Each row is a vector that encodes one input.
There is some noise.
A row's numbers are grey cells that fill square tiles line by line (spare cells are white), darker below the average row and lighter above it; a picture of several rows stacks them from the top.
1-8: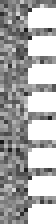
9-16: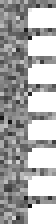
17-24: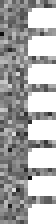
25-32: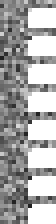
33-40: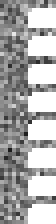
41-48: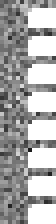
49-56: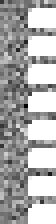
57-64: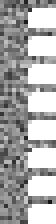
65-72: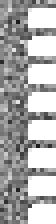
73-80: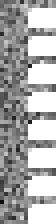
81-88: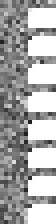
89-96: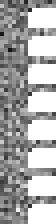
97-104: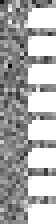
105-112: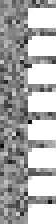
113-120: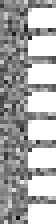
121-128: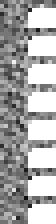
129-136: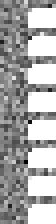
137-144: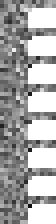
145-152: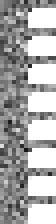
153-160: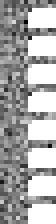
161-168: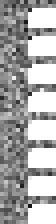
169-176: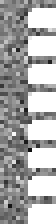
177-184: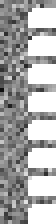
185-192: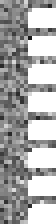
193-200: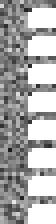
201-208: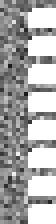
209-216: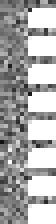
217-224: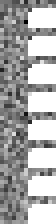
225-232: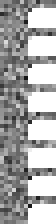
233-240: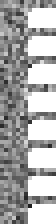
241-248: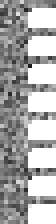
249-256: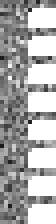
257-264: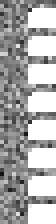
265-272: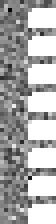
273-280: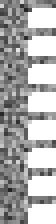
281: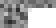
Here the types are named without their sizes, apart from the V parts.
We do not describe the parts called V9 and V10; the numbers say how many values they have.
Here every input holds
either a true/false value, a value of V9 and two values of V10, or a list of points on a line.
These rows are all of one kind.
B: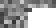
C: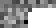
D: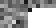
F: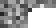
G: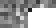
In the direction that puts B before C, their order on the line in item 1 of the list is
B, F, G, C, D.
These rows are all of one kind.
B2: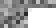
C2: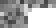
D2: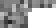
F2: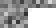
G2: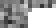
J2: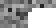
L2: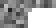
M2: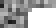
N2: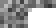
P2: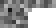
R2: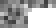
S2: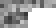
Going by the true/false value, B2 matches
F2 and N2.
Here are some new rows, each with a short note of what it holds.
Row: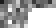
the empty list
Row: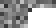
a list of two items
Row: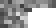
a list of three items
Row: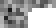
a true/false value, a value of V9 and two values of V10
